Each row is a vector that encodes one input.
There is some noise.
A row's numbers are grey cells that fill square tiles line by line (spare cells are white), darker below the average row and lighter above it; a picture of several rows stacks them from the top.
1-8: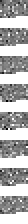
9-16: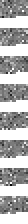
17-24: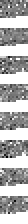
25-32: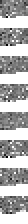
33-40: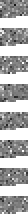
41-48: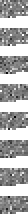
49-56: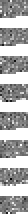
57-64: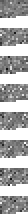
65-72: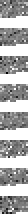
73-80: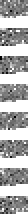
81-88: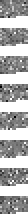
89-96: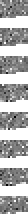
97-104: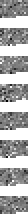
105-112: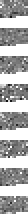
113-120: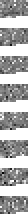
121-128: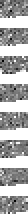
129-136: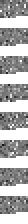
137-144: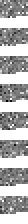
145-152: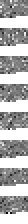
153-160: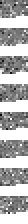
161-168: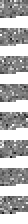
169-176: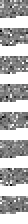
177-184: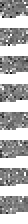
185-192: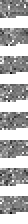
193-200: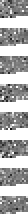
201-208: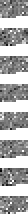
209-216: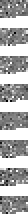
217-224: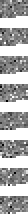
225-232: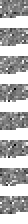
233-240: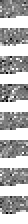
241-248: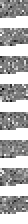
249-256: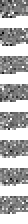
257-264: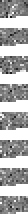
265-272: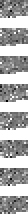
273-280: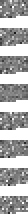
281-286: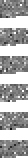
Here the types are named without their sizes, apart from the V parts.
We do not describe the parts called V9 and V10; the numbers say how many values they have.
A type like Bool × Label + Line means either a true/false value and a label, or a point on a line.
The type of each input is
(Bool × Bool × Bool + Unit) × V9 + Line × V10.
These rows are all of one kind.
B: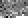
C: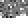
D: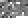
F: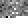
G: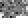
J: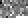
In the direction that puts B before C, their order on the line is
D, F, B, J, C, G.
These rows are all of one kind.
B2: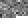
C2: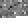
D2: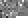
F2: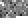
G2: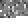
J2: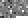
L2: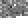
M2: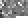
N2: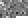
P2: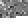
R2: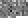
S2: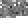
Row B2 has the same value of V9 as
C2, N2 and P2.
